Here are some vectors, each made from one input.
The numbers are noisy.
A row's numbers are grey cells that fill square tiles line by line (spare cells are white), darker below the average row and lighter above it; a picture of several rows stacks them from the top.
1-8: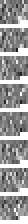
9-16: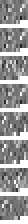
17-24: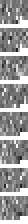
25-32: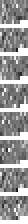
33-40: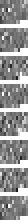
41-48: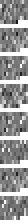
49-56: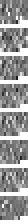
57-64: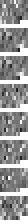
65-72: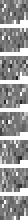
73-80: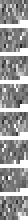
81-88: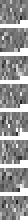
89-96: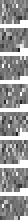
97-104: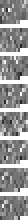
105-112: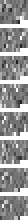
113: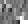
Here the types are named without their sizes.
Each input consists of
either a label, or three true/false values.
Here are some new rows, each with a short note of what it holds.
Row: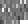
three true/false values
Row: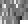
three true/false values
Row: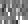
a label
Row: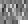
a label
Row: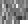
three true/false values
